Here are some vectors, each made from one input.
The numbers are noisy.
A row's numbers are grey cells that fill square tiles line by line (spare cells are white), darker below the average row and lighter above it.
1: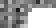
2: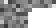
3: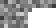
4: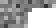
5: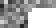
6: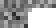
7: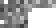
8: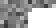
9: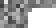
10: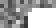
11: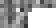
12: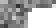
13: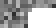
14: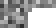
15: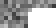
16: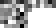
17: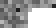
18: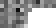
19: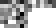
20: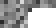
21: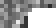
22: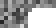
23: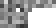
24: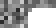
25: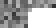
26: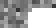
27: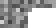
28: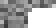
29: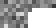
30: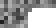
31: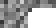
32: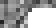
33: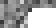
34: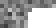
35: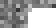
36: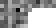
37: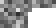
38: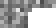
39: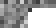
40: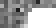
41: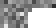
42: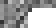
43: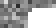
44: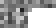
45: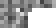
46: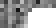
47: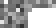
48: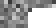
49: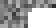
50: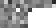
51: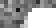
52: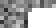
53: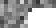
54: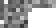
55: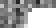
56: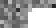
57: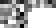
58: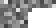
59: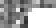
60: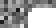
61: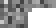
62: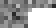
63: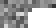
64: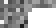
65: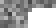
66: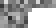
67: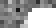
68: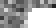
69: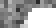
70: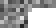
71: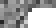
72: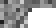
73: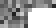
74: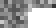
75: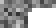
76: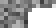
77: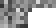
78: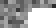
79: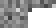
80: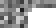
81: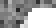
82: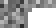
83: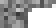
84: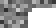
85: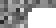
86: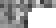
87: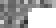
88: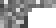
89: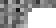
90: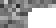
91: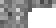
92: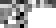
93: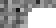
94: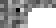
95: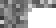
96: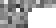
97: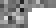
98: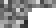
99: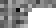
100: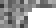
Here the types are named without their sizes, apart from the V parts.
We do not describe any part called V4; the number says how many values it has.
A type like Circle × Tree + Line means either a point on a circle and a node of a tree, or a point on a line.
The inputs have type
List(Bool × V4).
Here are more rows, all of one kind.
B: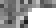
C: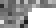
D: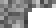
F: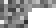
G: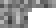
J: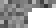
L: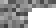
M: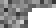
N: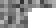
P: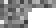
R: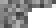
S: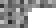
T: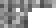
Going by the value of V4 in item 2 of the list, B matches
L and M.
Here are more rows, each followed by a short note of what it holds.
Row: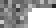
a list of one item
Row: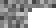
a list of one item
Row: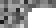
a list of one item
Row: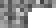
a list of two items
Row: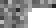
a list of one item
